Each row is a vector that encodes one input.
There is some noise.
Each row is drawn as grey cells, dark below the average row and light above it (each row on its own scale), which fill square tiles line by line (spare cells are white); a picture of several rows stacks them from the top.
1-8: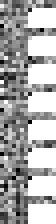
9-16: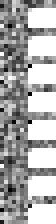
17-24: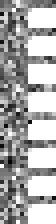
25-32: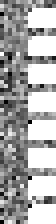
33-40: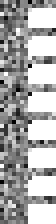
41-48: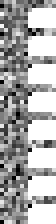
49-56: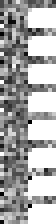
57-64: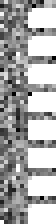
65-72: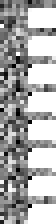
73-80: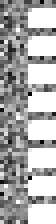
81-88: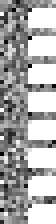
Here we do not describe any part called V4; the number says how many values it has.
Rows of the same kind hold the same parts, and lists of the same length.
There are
3 kinds of row.
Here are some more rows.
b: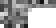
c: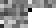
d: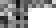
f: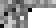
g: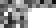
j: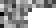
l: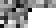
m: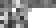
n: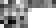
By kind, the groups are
b, g, m, n
c, f, j, l
d

